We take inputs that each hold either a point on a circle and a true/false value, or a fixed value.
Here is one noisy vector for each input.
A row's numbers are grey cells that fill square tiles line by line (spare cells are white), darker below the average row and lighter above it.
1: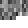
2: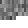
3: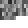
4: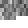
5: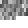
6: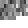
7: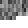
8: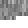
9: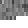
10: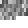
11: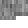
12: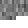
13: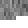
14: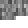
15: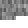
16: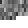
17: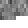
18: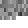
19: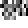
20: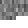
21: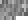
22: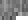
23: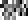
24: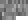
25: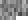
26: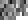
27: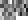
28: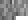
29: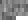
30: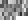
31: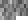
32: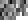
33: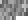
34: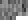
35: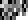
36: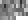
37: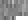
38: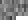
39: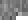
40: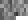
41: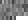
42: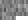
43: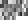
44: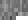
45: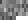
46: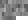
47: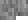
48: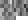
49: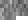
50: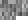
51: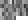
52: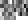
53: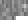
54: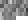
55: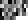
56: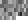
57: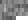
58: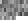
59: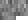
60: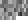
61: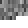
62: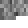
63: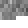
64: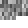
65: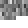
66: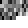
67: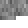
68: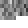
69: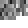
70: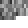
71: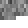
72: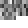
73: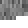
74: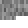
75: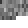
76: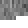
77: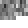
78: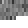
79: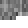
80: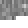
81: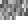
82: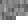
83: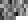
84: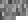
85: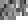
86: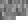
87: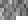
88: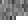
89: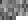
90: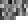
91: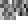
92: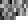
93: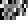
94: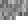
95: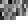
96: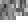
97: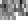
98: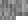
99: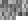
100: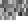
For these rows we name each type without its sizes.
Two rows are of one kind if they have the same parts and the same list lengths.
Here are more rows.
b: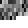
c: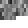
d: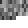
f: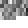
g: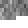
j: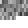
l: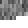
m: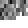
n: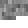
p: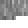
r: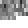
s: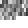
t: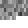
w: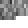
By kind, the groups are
b, c, d, f, g, j, l, n, p, s, t, w
m, r

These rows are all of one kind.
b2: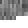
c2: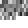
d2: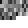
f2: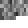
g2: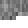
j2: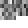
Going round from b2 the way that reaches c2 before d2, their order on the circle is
b2, c2, g2, d2, f2, j2.
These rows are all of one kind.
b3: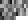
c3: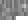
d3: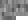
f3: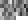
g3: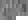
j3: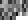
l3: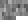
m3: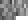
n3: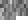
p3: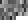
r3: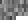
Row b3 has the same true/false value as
c3 and m3.
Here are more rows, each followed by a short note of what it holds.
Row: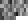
a point on a circle and a true/false value
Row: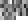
a point on a circle and a true/false value
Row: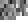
a fixed value
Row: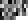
a point on a circle and a true/false value
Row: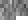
a point on a circle and a true/false value
